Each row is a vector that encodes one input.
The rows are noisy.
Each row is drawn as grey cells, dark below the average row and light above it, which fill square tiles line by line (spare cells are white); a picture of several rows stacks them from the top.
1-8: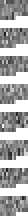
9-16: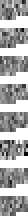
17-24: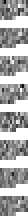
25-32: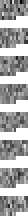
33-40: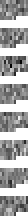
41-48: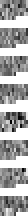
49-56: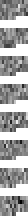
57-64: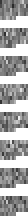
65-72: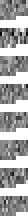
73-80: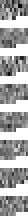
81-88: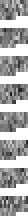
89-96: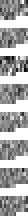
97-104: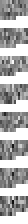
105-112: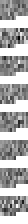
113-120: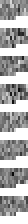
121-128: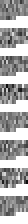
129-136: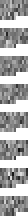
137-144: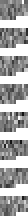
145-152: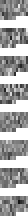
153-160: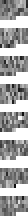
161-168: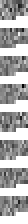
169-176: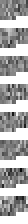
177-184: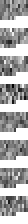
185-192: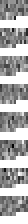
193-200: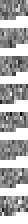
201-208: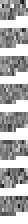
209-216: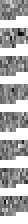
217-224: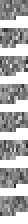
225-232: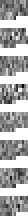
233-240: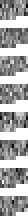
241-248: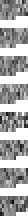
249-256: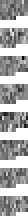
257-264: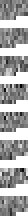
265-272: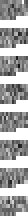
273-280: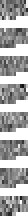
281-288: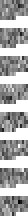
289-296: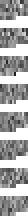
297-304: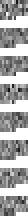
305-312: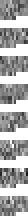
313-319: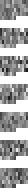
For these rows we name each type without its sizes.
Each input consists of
a point on a circle and a point on a line.
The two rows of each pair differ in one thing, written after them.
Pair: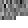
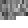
the place on the circle
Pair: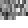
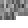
the place on the circle
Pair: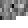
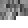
the place on the circle
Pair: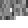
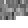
the place on the line
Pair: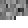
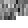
the place on the circle
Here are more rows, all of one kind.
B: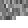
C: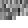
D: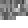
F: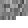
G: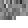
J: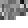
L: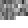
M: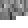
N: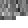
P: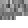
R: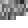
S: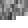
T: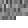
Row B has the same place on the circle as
C, G and T.
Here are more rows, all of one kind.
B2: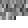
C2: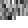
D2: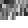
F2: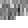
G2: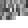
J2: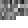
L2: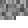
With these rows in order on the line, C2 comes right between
J2 and L2.
